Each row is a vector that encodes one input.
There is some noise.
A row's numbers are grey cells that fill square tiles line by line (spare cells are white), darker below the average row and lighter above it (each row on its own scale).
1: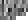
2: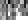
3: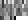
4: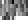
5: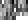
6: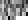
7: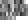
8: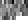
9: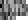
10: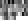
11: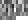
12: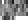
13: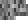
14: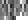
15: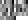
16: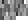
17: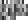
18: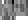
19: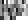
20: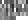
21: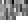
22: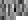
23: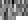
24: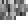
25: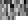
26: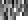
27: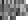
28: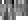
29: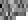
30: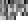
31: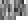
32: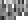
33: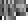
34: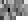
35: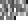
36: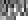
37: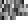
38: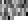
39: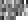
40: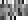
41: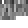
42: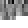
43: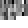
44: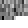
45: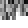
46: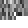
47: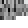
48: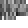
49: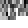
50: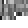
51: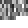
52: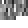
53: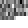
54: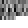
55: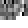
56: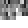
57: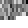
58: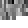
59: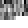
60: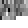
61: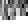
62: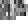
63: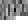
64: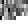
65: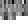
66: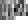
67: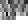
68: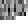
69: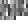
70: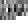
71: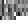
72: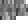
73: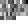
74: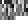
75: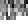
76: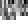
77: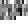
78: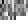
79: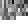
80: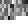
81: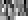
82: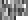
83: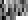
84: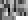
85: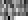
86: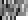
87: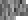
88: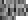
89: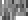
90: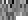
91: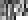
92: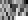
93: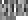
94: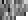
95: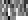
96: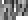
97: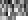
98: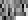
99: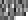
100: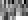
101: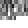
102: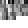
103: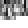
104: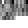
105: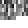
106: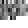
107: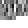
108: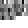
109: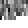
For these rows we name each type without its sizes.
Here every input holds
either a point on a circle, or a fixed value, or two labels.
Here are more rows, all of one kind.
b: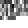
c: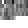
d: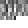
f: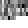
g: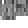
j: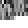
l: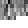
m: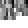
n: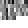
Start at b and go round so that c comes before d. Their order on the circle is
b, j, c, g, m, n, d, l, f.
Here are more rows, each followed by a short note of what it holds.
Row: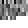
two labels
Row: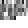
two labels
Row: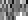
a fixed value
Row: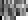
two labels
